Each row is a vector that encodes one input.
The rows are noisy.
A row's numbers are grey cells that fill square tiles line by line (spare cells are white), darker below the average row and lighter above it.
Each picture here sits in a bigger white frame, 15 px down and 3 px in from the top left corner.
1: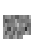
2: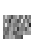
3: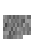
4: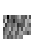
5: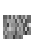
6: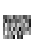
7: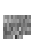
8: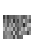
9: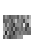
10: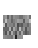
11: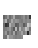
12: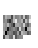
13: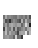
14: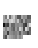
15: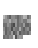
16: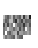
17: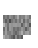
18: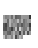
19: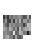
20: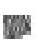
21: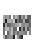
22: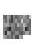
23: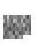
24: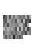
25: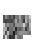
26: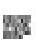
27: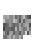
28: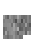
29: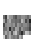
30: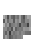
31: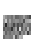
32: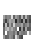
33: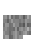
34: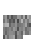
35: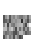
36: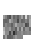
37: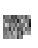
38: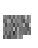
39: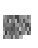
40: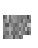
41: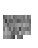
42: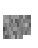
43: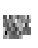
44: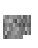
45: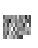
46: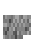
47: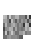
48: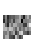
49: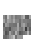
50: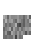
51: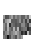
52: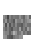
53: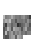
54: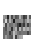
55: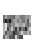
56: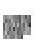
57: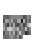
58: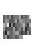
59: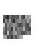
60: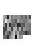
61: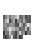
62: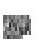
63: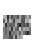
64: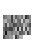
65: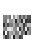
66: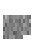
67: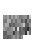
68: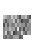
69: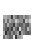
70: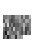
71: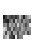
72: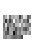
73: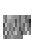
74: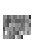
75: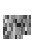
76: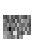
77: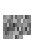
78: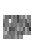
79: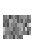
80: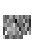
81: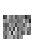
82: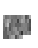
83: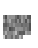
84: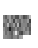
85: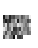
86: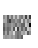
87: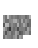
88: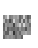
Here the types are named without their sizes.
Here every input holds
a label and a true/false value.
